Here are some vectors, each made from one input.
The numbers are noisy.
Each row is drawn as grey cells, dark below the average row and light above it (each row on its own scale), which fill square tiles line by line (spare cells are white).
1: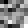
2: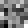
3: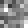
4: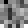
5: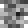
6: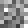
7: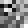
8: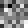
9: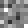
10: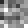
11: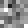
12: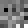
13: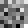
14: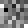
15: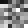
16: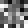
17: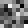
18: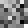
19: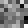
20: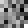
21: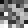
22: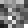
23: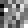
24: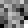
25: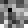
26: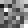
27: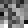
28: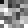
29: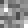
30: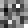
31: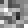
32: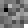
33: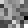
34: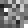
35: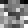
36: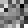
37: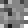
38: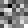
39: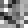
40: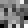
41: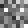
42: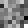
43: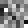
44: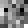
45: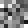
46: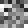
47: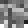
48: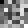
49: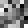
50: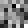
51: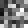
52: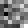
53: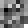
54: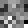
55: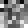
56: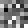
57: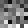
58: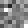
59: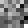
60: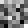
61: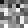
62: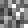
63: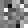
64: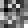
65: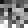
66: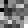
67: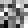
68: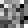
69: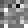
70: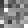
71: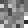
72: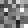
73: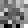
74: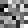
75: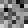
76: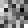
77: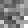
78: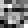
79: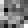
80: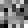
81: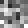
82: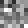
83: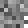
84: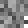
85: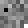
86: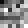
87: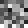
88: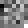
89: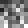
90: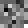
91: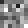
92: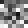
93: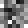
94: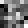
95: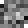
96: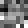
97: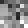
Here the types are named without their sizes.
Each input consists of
a point on a line, a node of a tree and a true/false value.
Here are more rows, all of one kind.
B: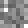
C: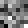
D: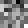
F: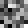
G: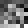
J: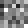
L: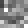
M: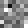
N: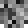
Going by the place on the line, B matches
L and M.
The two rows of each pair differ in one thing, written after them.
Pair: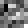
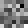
the node of the tree
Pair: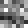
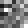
the true/false value
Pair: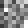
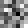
the node of the tree
